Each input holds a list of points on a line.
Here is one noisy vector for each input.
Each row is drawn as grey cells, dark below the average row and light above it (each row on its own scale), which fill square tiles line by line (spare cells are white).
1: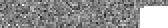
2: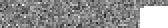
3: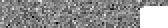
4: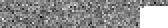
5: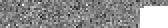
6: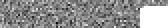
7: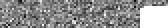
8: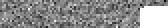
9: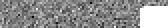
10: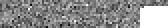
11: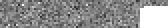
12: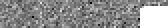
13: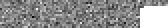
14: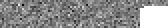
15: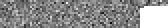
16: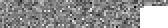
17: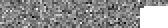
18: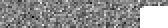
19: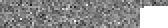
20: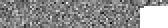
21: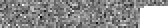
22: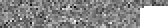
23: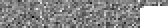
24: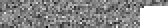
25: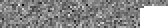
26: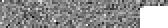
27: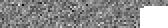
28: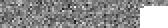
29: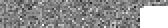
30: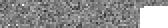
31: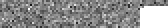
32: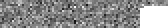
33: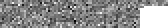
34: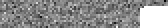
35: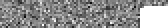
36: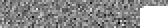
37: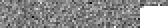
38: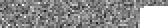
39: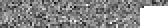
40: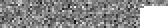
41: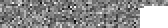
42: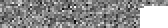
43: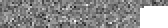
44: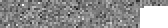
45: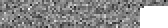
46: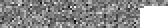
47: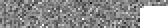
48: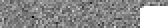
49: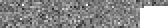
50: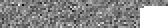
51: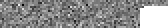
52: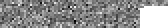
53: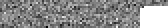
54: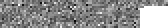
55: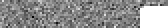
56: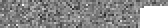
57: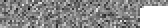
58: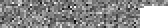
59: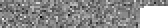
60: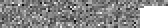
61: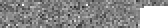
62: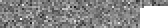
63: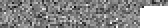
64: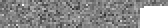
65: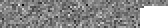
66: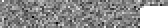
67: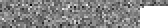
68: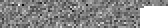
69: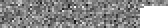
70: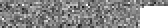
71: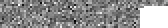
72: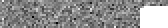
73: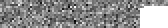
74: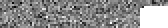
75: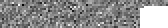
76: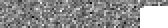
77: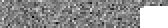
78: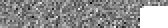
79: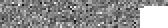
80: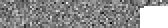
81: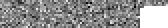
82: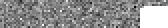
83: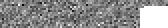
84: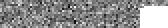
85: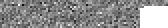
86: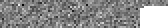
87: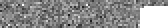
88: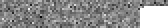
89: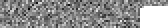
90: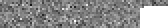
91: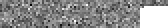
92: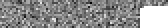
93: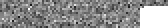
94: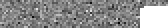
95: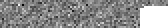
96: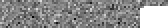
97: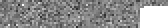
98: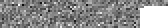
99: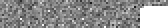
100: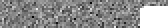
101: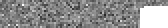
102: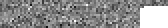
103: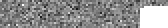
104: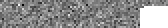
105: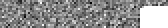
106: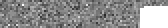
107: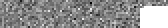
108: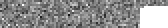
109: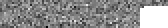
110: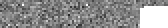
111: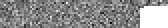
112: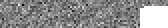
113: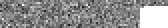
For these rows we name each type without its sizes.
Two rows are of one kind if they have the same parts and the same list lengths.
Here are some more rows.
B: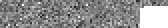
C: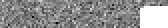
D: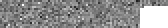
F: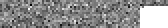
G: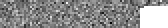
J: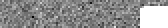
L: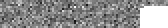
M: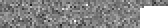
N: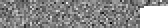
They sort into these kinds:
B, D, F, M
C, J
G, N
L

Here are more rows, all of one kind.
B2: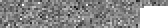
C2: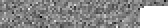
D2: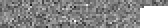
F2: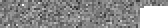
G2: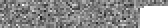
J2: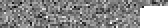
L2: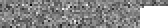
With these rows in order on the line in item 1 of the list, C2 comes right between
D2 and J2.
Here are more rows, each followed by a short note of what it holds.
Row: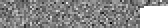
the empty list
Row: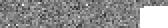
a list of two items
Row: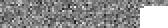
a list of one item
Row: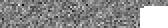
a list of one item
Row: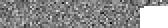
the empty list
